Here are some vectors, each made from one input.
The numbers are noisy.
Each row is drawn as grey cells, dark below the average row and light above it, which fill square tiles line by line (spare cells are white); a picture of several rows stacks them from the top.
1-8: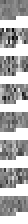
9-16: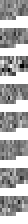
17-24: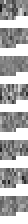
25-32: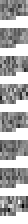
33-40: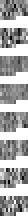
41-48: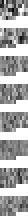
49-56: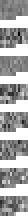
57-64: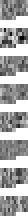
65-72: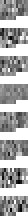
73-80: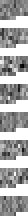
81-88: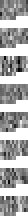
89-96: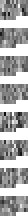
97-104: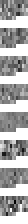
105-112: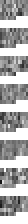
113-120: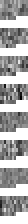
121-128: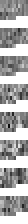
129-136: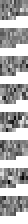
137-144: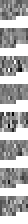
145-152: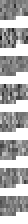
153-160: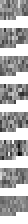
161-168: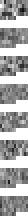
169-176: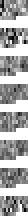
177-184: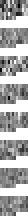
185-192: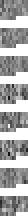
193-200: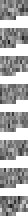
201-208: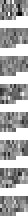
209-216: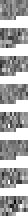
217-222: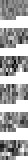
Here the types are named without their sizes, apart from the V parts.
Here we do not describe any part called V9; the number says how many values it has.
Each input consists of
a point on a line, together with either three true/false values, or a value of V9.
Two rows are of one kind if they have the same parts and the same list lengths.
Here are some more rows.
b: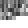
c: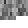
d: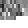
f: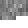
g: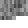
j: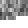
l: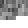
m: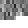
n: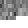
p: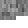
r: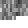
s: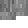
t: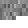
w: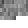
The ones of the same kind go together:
b, c, d, f, l, s, t, w
g, j, m, n, p, r

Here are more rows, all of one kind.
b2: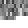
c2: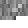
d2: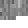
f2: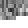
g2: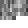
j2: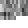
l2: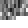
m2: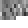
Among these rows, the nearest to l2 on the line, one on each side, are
g2 and j2.
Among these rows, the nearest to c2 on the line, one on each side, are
b2 and m2.
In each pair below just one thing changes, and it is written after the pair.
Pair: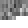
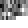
the place on the line
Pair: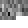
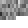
the value of V9
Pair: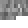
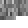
the value of V9
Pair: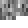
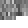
the place on the line
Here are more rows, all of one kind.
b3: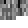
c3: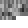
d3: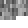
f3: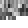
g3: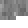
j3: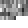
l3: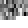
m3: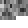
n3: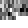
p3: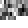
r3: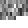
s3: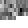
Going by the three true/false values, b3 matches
d3 and m3.
